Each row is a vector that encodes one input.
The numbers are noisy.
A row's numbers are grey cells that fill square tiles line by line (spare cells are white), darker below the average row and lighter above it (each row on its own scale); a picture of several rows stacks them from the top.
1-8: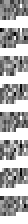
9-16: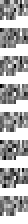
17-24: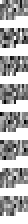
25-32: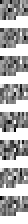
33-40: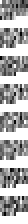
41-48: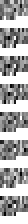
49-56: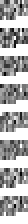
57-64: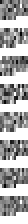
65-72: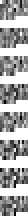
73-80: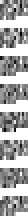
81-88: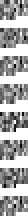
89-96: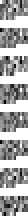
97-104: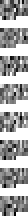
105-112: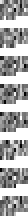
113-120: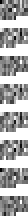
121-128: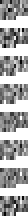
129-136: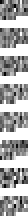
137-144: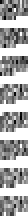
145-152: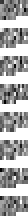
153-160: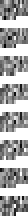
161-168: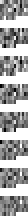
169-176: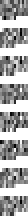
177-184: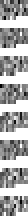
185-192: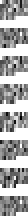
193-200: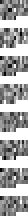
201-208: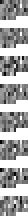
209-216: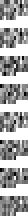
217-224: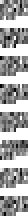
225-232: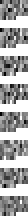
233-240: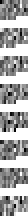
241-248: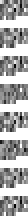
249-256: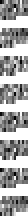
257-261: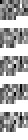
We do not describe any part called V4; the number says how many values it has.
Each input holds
a list of up to two items, each a true/false value and a value of V4.
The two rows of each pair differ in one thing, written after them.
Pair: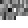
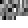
the value of V4 in item 2 of the list
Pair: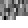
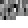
the true/false value in item 1 of the list
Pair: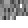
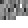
the true/false value in item 1 of the list
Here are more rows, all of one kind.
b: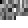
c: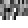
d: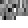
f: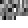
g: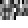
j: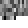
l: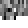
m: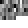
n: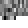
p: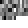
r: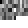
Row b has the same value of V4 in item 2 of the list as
g and r.
